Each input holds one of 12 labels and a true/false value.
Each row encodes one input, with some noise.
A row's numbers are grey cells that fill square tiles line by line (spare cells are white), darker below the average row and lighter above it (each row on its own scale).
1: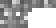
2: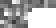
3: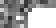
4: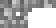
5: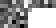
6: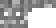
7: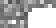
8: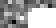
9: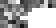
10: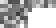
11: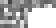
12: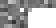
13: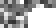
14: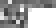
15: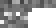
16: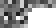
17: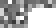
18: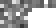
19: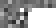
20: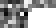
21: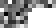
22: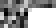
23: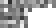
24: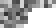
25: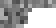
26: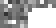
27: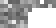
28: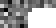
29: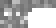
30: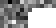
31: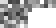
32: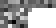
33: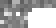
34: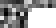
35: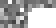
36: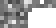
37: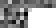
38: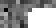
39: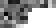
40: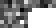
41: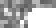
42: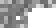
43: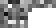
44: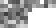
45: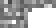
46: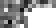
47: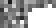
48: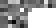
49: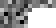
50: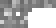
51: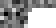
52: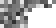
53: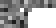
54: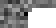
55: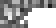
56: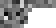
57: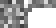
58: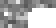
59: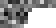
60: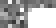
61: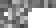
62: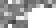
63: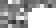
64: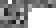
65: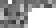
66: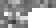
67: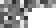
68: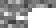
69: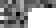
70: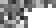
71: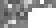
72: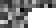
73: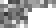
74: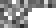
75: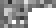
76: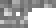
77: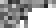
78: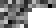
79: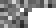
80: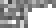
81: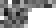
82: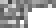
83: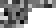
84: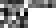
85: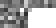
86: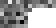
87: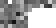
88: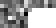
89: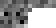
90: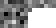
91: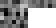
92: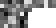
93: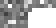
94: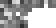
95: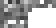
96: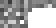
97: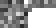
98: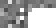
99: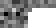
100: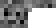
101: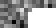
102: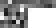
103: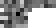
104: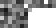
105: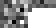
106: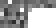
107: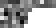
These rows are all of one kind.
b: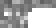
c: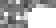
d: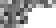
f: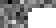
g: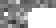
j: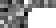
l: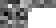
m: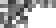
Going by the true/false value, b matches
g and l.
